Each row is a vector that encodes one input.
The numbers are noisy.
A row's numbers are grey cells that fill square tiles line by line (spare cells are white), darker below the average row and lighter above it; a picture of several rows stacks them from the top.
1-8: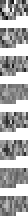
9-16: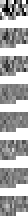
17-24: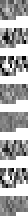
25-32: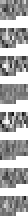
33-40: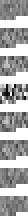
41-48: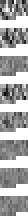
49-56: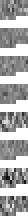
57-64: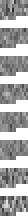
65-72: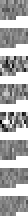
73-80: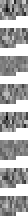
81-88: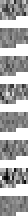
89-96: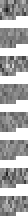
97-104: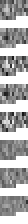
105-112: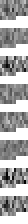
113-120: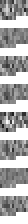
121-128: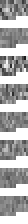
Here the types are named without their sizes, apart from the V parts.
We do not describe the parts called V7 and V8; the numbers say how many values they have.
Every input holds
a point on a line, a value of V7 and a value of V8, together with either a point on a circle, or a fixed value.
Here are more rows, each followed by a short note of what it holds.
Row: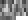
a point on a line, a value of V7 and a value of V8
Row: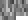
a point on a circle, a point on a line, a value of V7 and a value of V8
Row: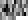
a point on a circle, a point on a line, a value of V7 and a value of V8
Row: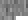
a point on a circle, a point on a line, a value of V7 and a value of V8
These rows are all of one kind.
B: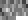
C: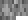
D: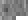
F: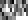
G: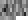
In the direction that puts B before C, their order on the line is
D, G, B, C, F.
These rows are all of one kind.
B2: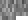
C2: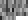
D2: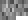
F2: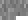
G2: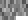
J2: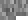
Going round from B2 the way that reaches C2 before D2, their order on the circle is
B2, F2, G2, C2, J2, D2.
